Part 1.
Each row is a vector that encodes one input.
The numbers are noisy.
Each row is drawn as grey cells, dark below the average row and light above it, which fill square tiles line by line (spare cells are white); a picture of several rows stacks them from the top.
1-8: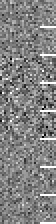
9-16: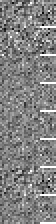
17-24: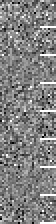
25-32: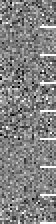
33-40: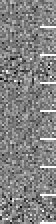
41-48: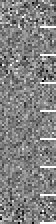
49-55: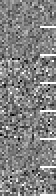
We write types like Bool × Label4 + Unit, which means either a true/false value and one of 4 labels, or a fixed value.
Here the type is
Circle8 + Label5.
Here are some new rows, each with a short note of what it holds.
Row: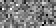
a point on an 8-point circle
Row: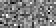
a point on an 8-point circle
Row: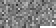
one of 5 labels
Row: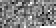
a point on an 8-point circle
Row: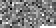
a point on an 8-point circle
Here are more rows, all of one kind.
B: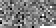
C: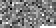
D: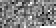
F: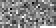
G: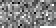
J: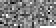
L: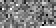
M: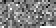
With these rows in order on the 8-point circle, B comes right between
C and J.
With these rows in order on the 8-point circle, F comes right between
C and G.
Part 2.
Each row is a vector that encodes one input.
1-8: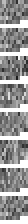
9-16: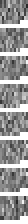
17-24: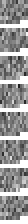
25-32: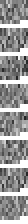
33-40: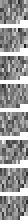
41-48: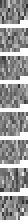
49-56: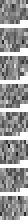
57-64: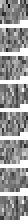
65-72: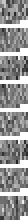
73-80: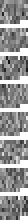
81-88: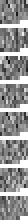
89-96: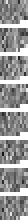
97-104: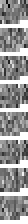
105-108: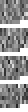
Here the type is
Line9 × (Tree10 + Unit).
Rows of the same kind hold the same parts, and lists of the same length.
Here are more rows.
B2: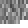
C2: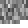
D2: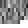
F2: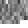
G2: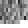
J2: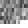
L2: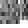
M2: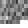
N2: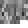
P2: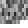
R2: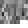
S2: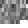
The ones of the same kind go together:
B2, G2, J2, P2
C2, D2, F2, L2, M2, N2, R2, S2

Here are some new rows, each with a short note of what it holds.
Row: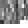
a point on a 9-point line
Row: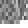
a point on a 9-point line and a node of a 10-node tree
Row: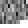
a point on a 9-point line and a node of a 10-node tree
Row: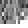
a point on a 9-point line and a node of a 10-node tree
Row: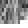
a point on a 9-point line and a node of a 10-node tree
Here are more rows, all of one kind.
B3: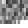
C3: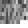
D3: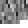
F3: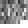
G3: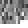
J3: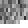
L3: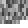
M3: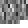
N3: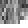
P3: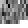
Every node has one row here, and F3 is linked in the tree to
B3 and J3.
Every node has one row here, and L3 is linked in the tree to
J3 and P3.
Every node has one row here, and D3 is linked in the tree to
C3 and N3.
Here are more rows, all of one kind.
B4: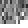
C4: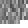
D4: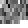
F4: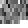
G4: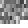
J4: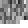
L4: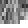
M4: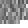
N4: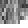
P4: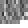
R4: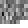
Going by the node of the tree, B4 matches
D4 and F4.
